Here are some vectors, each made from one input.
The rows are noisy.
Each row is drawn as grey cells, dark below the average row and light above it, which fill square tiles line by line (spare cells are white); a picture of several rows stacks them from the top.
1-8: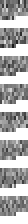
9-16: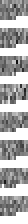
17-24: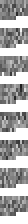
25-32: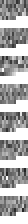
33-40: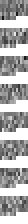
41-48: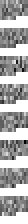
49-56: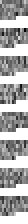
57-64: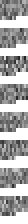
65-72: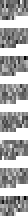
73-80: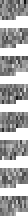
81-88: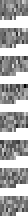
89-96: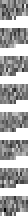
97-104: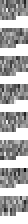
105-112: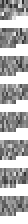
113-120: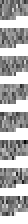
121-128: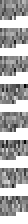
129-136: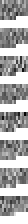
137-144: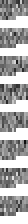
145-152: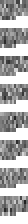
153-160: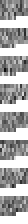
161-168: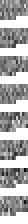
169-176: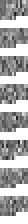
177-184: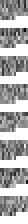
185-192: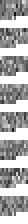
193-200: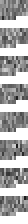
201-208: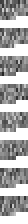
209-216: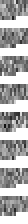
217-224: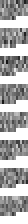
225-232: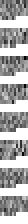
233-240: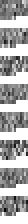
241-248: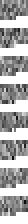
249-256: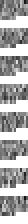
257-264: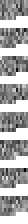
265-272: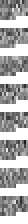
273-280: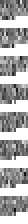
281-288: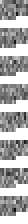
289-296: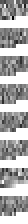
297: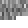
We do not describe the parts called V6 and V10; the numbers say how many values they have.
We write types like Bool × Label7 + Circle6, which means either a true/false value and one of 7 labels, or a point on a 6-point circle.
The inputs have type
List3(Line7) + V6 × V10.
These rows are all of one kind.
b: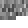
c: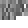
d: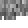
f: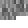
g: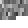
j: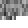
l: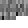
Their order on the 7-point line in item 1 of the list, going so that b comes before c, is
b, l, c, f, d, j, g.
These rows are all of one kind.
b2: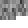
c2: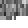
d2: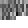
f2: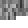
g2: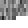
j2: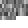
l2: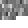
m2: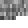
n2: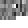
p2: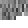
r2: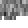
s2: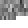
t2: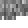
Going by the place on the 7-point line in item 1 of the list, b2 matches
f2 and s2.
